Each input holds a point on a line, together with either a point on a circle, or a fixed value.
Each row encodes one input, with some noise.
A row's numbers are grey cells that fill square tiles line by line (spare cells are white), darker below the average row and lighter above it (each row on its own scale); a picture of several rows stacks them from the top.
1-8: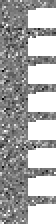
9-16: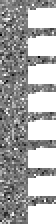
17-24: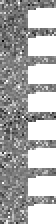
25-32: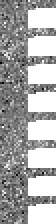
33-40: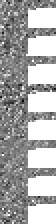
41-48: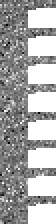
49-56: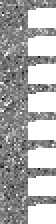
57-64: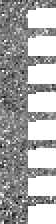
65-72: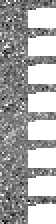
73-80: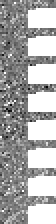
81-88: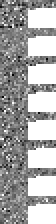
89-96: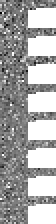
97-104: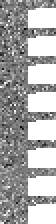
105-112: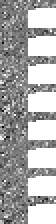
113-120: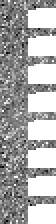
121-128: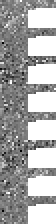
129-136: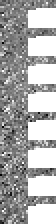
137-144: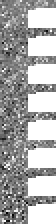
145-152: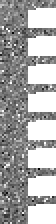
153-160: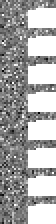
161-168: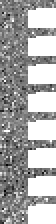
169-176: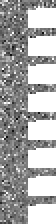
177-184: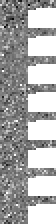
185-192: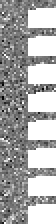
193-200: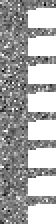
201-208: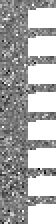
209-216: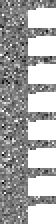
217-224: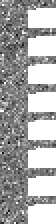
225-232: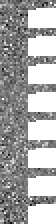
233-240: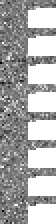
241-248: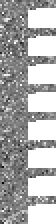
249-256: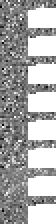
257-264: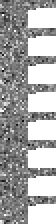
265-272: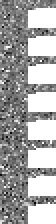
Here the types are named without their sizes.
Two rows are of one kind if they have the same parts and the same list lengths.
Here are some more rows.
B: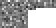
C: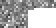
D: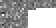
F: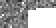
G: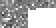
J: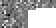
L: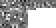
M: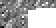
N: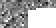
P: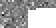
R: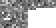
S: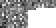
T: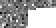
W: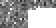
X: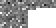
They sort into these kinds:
B, D, F, J, M, N, P, T, X
C, G, L, R, S, W

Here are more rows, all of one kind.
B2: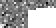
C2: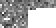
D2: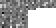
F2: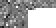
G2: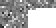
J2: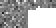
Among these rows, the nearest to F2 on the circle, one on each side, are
C2 and D2.
